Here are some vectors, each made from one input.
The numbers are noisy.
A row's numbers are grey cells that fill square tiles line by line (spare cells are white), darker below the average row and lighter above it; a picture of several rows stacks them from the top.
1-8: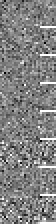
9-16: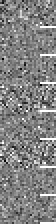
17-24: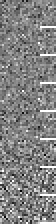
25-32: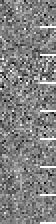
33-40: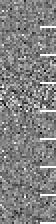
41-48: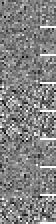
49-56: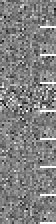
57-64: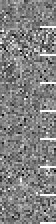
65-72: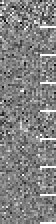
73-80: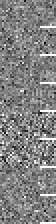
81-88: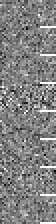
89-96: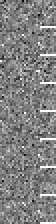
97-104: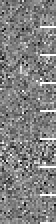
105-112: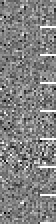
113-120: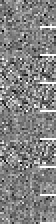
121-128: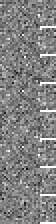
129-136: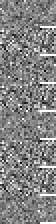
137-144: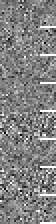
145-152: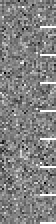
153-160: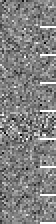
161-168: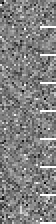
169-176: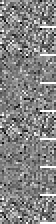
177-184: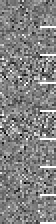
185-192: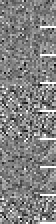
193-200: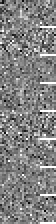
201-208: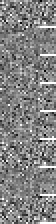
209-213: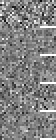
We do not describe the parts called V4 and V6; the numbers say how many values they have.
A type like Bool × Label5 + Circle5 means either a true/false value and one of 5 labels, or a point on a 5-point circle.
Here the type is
Line5 + (Line11 + V4) × V6.
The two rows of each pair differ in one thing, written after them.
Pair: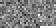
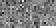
the value of V6
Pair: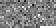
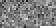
the value of V6
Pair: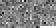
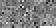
the place on the 11-point line
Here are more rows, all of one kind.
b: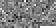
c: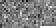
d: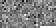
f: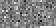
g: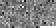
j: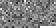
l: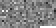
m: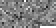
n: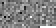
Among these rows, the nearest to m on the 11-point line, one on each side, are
b and f.
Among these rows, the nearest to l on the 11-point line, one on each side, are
g and j.
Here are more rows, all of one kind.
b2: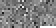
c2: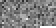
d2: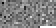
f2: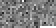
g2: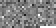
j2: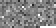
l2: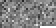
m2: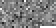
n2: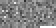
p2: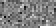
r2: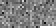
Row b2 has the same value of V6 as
f2 and r2.
